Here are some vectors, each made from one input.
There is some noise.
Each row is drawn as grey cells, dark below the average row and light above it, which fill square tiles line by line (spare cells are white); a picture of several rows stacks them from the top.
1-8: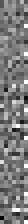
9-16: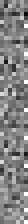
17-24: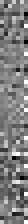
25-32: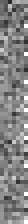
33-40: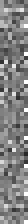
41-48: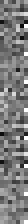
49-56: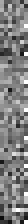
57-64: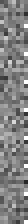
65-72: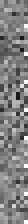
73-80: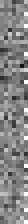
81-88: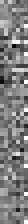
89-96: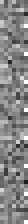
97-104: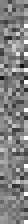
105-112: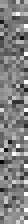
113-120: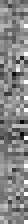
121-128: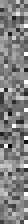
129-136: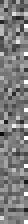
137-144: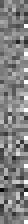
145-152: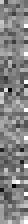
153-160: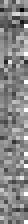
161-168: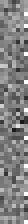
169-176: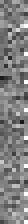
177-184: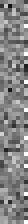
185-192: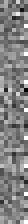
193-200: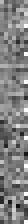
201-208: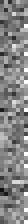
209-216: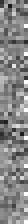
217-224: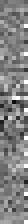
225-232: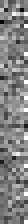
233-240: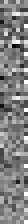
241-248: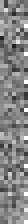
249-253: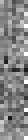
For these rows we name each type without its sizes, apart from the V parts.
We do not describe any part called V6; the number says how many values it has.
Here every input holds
a point on a line, together with either a point on a line, or a list of values of V6.
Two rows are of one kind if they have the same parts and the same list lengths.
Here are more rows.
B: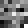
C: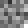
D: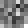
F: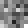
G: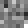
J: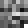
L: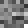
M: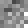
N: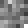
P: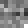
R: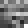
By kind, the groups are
B, D, J, L, R
C, G, P
F, N
M

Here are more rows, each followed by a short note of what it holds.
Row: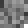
a point on a line, together with a list of two items
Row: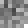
a point on a line, together with the empty list
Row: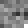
a point on a line, together with a list of one item
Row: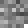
a point on a line, together with a list of one item
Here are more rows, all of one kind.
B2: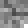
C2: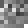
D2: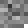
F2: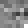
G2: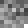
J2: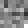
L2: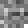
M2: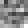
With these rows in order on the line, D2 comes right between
G2 and L2.
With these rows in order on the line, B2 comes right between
F2 and J2.
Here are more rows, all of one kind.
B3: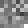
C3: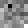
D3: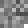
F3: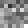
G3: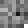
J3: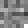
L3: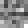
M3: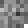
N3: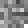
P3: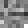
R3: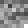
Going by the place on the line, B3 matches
D3, G3, M3 and R3.
